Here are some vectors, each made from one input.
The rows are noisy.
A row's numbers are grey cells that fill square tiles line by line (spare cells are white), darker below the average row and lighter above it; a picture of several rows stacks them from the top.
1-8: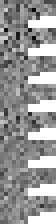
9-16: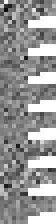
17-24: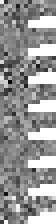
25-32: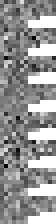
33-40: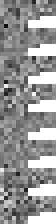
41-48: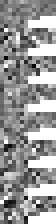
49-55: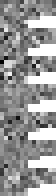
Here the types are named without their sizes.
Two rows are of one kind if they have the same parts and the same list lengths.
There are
2 kinds of row.
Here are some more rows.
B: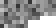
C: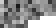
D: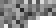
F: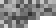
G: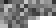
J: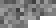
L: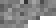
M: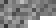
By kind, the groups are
B, C, D, F, G
J, L, M

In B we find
a point on a circle.
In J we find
a node of a tree.
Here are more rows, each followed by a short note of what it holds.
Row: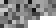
a point on a circle
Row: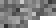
a node of a tree
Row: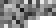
a point on a circle
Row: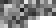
a point on a circle
